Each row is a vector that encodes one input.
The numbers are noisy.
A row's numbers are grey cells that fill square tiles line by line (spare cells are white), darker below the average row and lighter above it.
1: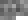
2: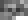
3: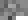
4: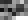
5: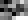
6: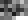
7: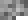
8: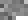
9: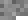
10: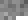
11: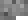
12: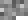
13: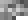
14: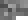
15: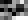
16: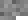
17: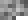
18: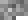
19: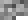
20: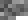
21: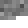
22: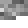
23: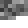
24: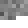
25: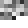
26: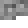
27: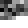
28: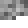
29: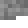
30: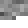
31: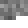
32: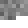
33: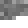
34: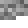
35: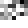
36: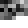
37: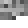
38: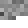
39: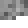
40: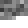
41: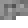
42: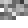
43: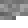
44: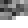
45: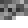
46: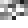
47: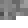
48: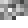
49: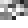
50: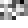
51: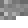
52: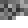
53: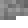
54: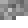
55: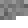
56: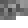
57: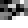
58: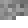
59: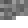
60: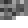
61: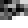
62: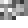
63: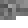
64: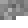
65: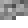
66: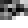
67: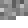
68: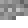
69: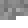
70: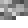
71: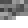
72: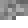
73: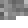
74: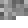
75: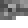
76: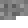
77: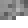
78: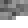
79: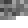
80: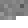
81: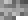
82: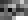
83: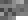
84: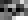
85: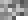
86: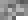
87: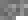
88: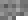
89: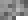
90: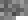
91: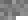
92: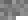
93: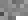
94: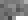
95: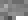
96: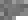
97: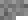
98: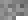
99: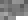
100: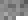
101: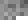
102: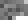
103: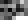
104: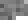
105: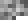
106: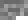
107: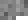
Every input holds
one of 10 labels, together with either a fixed value, or a node of a 10-node tree.
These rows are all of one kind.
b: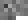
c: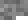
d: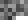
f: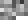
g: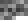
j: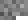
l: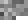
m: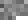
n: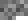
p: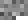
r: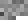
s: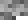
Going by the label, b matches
j and p.
